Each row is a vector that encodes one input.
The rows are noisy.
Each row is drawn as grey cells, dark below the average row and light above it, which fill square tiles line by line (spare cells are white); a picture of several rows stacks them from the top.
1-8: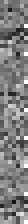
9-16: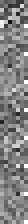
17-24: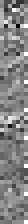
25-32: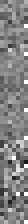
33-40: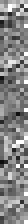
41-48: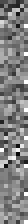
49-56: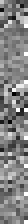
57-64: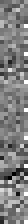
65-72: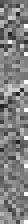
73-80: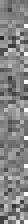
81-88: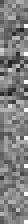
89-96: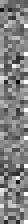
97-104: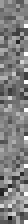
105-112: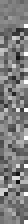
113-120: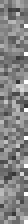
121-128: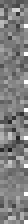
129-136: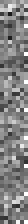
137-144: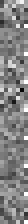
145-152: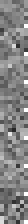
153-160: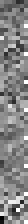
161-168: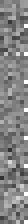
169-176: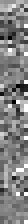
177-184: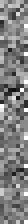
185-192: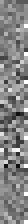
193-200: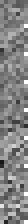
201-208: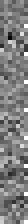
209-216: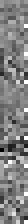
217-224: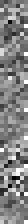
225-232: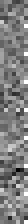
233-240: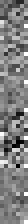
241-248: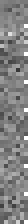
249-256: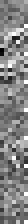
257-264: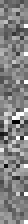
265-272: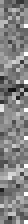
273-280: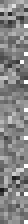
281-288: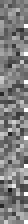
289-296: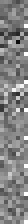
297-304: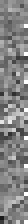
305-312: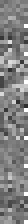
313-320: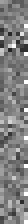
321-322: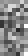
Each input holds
one of 6 labels, a point on each of two 9-point lines and a true/false value.
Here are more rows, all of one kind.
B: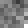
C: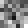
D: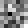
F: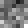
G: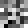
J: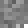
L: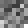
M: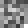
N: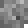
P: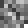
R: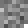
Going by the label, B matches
D, G, L and P.
